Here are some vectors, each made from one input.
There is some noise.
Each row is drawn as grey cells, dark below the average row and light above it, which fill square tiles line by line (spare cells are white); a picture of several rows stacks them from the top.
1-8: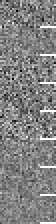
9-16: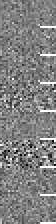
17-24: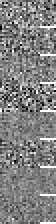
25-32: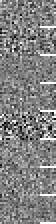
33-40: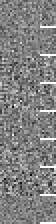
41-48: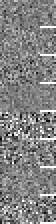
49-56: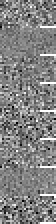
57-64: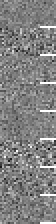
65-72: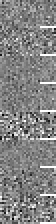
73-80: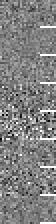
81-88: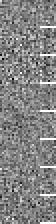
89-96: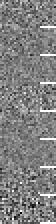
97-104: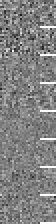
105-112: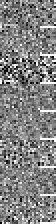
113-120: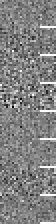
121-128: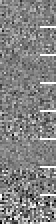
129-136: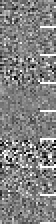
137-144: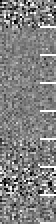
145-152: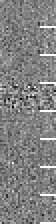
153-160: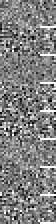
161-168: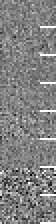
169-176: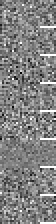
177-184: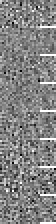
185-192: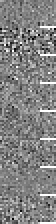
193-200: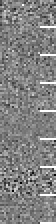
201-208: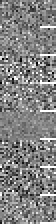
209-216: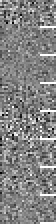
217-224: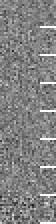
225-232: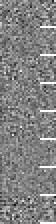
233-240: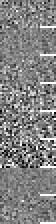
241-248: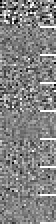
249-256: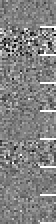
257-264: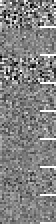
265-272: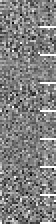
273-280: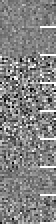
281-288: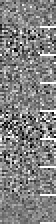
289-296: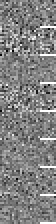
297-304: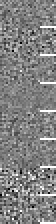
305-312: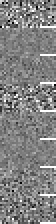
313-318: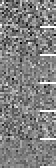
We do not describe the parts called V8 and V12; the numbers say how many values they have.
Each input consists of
either a point on a 15-point circle and a value of V8, or a true/false value and a value of V12.
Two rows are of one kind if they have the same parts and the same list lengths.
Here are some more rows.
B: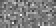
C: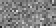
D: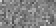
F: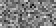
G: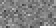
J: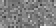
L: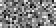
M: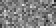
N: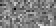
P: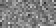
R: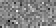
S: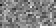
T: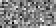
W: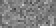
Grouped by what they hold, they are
B, D, G, P, T
C, F, J, L, M, N, R, S, W

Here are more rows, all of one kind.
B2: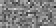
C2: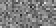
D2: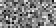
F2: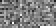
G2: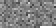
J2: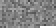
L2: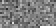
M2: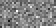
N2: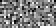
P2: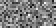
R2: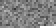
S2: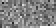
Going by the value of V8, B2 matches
F2, J2, L2 and N2.
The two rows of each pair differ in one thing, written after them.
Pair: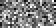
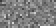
the value of V12
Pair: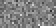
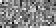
the value of V12
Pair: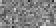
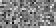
the value of V12
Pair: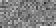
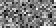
the value of V12
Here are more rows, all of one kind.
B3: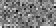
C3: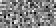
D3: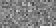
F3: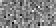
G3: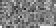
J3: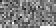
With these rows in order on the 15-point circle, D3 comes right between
C3 and J3.
